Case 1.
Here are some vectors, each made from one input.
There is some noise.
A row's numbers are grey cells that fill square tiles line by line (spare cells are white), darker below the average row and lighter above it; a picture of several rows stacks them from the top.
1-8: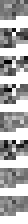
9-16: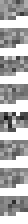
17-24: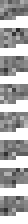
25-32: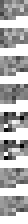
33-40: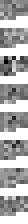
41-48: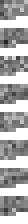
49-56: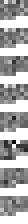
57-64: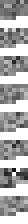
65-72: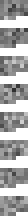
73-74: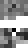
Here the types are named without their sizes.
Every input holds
a label and a true/false value.
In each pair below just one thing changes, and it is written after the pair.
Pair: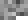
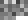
the label
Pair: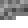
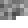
the label
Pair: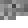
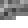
the label
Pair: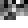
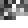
the label
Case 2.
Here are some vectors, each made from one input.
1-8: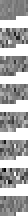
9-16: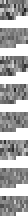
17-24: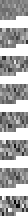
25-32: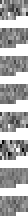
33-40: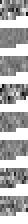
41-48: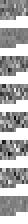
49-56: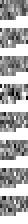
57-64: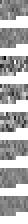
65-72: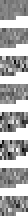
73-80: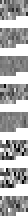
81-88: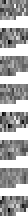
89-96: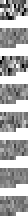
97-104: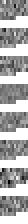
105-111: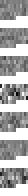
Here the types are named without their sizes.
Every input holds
a point on a line and a true/false value.
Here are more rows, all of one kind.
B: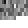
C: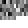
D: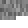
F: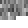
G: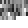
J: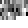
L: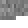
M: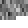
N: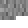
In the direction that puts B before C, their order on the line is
J, M, D, G, L, F, N, B, C.
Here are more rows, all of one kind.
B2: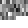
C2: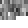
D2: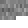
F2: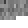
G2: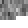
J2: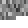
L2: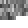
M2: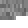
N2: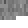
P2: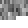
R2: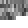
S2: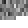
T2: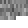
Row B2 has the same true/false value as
D2, G2 and T2.
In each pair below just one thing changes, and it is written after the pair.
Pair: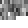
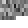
the place on the line
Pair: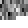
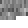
the place on the line
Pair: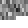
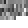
the place on the line
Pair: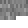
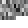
the true/false value
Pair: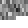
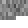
the place on the line
